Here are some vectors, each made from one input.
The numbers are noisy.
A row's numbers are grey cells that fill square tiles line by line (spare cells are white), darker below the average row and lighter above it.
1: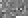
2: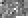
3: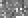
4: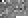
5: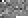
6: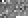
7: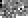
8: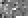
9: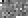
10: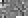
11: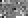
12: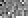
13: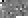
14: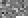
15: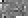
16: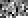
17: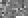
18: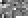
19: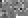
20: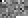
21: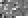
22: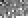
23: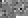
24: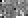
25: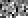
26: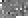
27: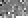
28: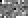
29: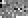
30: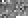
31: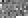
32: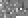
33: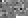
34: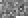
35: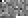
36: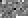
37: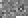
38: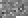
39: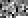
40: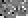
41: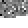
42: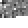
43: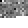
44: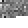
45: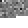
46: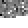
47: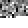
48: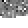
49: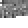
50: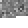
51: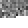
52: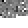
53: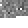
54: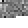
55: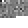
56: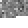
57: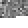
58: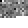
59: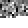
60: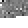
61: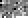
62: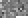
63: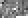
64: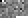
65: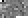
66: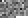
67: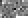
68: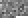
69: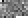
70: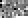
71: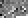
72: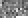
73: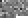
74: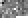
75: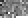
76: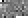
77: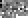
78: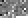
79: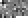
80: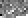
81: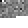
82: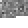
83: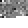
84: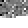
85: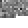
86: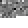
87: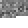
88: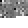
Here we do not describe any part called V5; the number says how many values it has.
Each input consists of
a list of up to two items, each a true/false value and a value of V5.
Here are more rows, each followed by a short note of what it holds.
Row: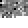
a list of one item
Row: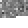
a list of two items
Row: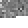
a list of two items
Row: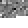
a list of one item
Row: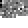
a list of one item
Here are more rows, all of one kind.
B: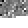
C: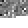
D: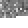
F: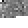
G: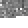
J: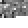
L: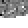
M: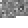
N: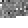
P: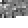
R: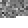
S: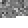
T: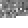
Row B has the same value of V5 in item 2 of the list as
J and S.
